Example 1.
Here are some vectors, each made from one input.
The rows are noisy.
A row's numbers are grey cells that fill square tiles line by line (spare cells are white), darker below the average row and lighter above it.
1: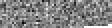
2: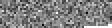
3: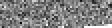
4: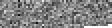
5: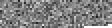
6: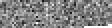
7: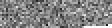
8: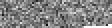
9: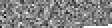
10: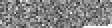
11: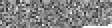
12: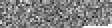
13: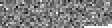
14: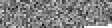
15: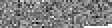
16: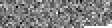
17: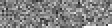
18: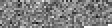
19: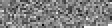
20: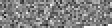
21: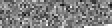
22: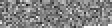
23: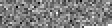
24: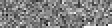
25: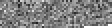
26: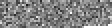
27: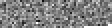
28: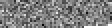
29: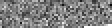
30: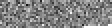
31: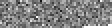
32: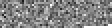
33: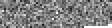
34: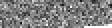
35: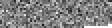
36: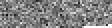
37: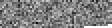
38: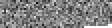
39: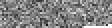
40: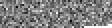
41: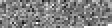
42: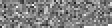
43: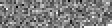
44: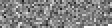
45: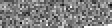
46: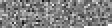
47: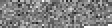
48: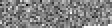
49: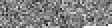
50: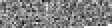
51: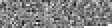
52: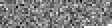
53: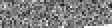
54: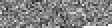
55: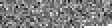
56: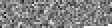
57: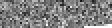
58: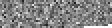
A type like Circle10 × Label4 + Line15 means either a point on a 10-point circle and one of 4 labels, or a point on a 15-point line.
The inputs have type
Circle8.
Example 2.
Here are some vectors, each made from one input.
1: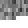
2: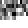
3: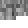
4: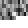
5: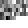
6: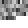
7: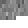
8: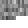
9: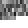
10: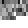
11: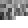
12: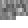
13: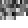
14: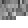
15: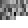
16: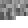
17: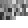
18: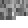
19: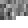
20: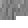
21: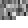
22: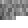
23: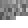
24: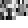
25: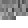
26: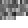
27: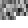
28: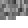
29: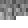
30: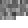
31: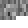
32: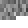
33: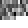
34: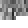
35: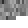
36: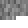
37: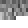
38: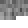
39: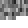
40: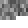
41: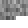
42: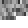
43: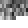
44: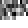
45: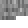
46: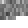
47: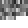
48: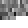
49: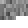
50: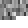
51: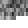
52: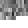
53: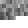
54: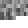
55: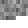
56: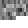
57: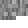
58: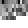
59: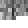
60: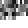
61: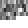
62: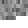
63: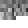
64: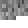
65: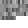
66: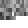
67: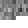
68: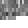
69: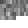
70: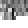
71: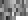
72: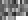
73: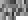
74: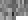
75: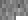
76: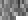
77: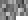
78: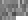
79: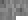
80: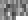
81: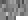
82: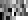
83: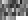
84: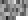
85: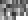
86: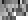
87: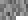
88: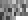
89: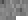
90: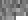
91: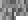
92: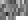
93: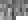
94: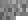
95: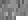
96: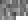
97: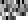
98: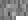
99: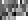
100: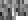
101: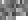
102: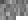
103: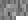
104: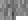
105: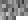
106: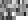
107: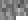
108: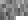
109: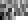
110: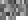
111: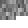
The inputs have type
Bool × Bool × Bool + Unit.
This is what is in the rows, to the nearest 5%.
About 10% of them hold a fixed value. The rest hold three true/false values.
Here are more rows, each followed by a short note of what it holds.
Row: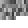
three true/false values
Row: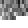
a fixed value
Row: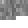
three true/false values
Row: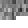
three true/false values
